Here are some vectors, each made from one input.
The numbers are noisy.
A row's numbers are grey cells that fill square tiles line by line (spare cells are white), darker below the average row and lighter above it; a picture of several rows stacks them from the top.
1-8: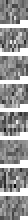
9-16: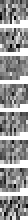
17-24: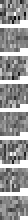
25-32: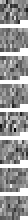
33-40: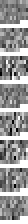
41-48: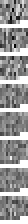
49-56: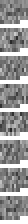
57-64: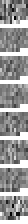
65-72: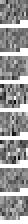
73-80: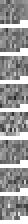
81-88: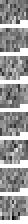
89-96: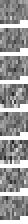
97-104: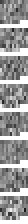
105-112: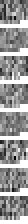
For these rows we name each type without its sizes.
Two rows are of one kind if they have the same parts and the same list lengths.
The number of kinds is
3.
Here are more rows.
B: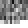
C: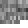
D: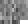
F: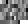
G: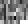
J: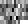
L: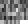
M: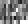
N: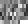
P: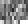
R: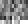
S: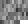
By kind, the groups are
B, G, L, M, N, P, R
C, D, F, S
J

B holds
a point on a circle.
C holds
four true/false values.
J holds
a fixed value.
